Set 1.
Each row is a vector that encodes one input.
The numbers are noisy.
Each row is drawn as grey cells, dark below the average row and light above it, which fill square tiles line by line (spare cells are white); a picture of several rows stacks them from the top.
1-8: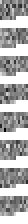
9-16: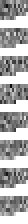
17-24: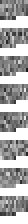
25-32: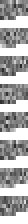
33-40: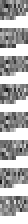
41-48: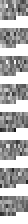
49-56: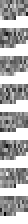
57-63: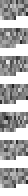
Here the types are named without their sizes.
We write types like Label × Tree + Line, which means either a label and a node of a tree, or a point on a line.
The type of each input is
Label × (Tree + Unit).
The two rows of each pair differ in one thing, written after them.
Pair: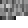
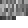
the node of the tree
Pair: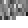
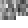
the label
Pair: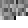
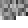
the node of the tree
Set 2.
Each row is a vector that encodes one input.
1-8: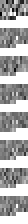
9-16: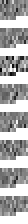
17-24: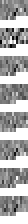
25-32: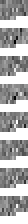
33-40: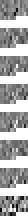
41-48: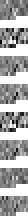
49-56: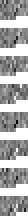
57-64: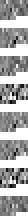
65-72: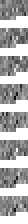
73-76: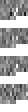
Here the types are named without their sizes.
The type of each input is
Circle + Line × Line + Unit.
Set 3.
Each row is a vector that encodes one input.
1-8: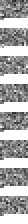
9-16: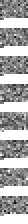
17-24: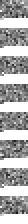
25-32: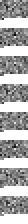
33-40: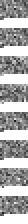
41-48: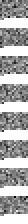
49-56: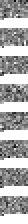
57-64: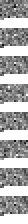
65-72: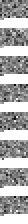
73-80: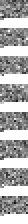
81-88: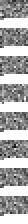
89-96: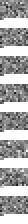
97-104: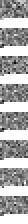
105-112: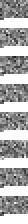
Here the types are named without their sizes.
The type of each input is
Bool × Bool × Bool + Tree.
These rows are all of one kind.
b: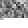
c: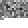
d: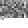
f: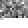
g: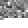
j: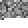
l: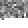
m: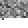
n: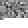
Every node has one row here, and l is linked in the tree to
d and m.
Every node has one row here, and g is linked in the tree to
m and n.
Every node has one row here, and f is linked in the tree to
b.
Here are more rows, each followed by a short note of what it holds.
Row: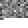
three true/false values
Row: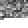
three true/false values
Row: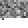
a node of a tree
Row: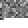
three true/false values
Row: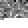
three true/false values
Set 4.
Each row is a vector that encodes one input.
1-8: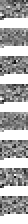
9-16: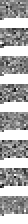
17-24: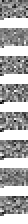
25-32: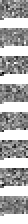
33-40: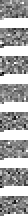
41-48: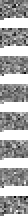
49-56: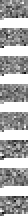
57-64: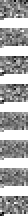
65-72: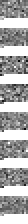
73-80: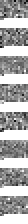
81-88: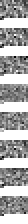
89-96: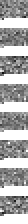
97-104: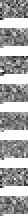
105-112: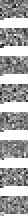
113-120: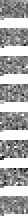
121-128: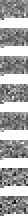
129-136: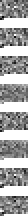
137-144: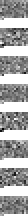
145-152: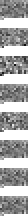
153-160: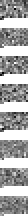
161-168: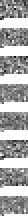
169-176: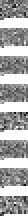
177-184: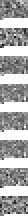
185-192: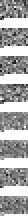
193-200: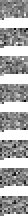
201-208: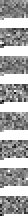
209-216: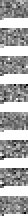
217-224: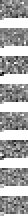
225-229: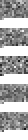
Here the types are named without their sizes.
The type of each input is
Bool × Bool × Bool + Tree.
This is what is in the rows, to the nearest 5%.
About 60% of them hold a node of a tree. The rest hold three true/false values.
